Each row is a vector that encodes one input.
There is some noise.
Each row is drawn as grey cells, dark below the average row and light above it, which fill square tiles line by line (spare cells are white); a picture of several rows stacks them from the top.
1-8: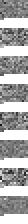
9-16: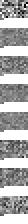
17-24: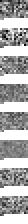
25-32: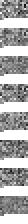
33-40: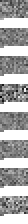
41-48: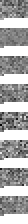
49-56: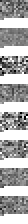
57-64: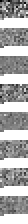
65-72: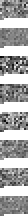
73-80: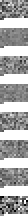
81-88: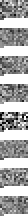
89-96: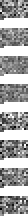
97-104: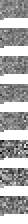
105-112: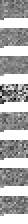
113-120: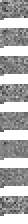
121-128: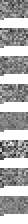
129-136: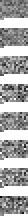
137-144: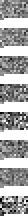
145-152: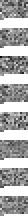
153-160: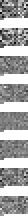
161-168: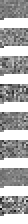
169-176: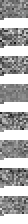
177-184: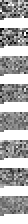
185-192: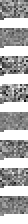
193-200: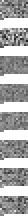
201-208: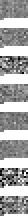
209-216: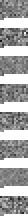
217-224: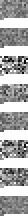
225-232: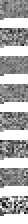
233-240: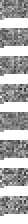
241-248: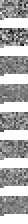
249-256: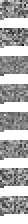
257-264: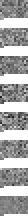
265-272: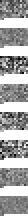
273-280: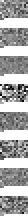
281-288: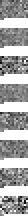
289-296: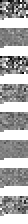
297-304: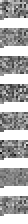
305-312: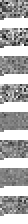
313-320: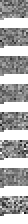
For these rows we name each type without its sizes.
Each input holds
a point on a circle and a point on a line, together with either a fixed value, or four true/false values.
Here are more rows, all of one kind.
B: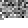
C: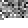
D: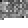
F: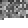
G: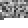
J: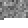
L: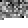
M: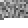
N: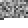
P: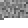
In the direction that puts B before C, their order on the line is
L, G, P, B, F, M, C, N, D, J.
